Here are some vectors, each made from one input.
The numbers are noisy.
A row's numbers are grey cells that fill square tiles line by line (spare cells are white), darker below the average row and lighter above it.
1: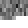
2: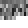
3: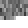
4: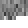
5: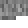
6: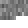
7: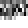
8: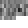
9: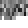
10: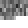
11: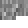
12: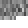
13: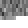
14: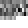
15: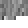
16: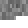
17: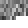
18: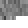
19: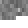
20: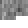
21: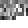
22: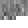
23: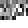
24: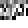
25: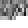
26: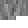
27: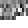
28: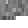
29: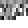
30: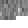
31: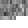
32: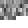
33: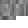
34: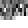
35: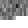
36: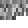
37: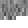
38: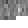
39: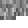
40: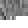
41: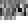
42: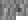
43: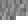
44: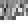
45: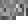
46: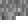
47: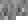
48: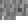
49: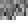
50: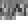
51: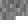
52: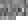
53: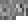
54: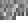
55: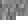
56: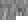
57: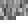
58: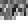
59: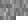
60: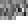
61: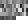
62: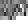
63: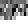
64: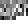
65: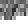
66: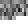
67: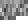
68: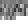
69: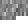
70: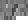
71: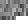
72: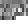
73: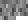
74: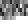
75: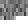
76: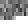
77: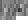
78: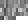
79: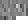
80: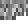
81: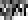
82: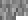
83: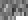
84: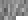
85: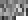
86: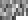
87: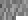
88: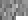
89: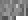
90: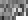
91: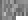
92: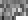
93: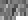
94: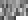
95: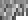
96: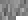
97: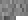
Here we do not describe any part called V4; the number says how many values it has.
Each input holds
a node of a 7-node tree and a value of V4, together with either a fixed value, or a node of a 7-node tree.
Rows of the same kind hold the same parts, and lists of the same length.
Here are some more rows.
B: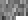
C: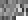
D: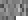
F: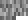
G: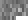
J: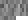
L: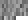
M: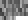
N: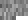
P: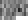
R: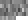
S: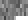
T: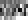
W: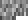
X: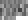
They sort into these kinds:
B, M, P, R, S, T, W, X
C, D, F, G, J, L, N

